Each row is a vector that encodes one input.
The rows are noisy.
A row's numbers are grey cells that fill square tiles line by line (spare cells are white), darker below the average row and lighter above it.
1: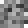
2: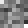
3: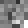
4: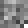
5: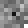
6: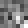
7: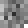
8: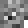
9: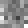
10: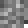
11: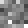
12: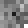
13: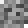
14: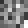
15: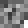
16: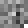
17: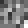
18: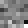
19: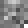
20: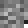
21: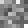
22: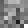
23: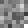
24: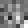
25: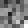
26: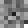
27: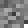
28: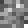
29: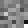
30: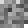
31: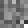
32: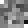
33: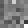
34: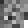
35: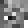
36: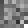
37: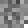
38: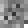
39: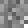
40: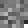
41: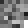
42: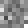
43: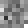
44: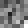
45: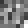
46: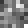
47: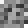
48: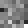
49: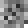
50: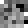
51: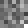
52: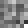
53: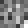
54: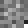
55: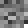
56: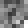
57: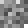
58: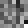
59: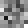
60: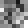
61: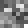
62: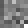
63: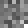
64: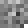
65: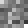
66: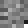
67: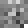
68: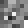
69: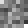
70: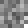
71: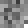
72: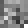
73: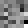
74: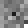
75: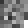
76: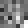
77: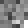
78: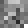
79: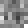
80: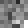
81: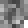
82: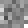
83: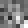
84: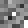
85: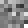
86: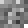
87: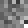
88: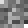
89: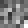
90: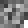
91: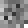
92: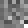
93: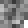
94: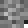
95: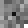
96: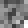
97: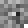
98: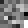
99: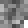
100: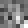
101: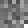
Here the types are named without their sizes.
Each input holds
a point on a circle, together with either a fixed value, or four true/false values.
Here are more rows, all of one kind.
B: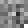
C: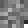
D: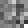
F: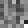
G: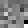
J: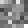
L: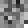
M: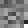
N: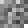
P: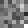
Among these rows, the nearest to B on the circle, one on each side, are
D and N.
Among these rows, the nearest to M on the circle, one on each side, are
C and L.
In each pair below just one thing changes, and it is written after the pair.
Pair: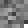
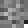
the place on the circle
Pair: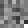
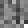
one of the four true/false values
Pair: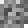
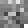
the place on the circle
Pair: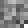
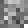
one of the four true/false values
